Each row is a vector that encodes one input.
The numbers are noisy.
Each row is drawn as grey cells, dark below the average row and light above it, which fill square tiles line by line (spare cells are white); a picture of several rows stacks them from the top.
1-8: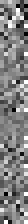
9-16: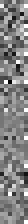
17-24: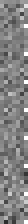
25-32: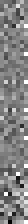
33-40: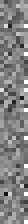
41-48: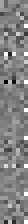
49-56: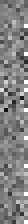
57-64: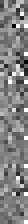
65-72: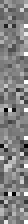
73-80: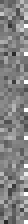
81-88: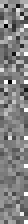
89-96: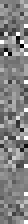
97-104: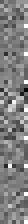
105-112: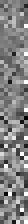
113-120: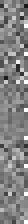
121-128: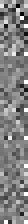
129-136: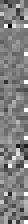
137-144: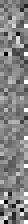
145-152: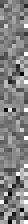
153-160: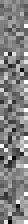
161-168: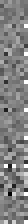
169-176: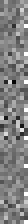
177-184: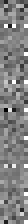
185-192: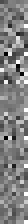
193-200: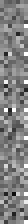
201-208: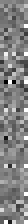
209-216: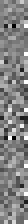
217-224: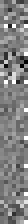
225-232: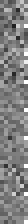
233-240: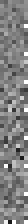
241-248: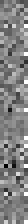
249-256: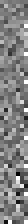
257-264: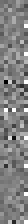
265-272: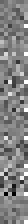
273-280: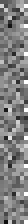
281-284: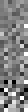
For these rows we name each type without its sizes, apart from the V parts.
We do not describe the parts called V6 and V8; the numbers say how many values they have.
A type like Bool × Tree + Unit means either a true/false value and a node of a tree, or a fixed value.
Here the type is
(Bool × Bool × Bool × Bool + Line) × V6 × V8.
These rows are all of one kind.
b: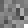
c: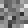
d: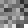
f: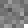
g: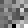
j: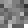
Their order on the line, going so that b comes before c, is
j, b, g, f, c, d.
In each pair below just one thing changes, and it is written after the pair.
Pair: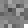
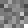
the value of V6
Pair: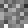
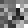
the value of V8
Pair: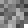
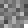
the value of V6
